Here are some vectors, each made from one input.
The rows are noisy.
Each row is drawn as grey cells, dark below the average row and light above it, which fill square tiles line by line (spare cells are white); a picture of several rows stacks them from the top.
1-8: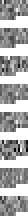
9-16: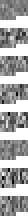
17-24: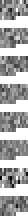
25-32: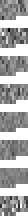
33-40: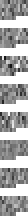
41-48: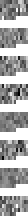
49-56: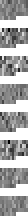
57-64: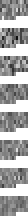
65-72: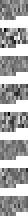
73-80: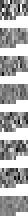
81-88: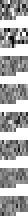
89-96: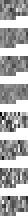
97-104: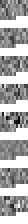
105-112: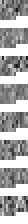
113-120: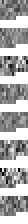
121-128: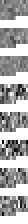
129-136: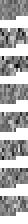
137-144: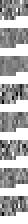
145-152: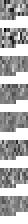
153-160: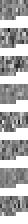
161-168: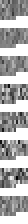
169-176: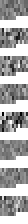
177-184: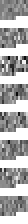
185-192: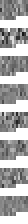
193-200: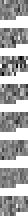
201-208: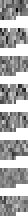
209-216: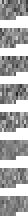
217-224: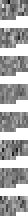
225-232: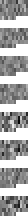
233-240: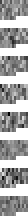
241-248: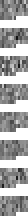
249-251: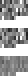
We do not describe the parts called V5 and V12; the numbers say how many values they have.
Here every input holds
one of 7 labels, together with either a true/false value and a value of V12, or a value of V5.
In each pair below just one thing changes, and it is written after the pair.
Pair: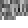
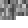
the label
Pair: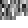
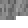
the true/false value
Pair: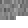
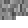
the true/false value
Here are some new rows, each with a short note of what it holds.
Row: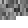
one of 7 labels, a true/false value and a value of V12
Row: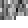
one of 7 labels and a value of V5
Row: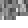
one of 7 labels and a value of V5
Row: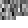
one of 7 labels and a value of V5
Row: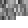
one of 7 labels and a value of V5
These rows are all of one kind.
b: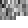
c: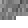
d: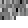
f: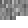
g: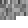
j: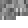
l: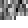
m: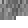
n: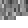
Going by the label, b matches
d and j.
